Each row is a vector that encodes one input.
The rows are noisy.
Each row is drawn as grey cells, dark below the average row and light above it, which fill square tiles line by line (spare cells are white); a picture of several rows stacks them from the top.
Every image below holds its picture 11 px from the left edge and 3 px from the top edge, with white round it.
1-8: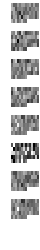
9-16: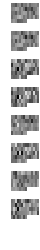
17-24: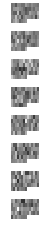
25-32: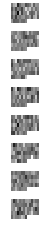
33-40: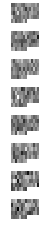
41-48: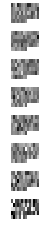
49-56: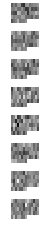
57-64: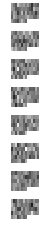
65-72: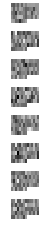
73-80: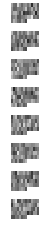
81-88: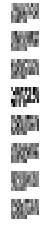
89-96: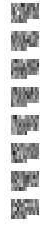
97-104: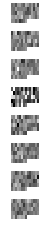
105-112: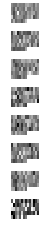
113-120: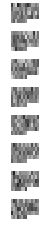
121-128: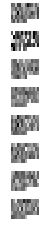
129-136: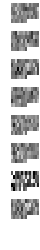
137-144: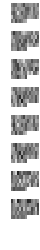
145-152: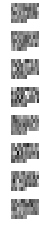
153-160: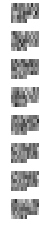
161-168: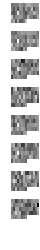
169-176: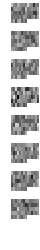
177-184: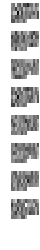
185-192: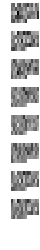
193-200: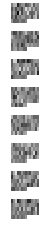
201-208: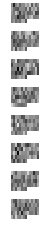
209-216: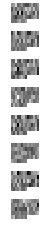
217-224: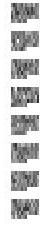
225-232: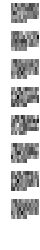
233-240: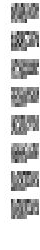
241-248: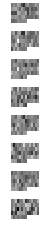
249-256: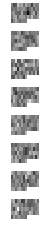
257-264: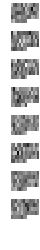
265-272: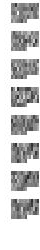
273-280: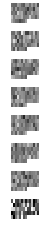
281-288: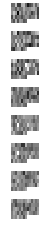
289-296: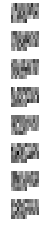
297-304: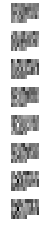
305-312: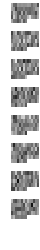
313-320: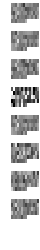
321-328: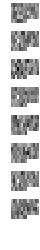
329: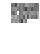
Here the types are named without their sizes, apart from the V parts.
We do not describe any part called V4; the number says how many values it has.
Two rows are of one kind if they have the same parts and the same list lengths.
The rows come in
3 kinds.
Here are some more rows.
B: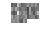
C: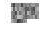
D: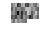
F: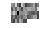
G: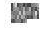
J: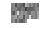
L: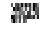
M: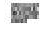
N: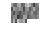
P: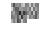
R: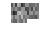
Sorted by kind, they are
B, C, J, M, N, P, R
D, F, G
L

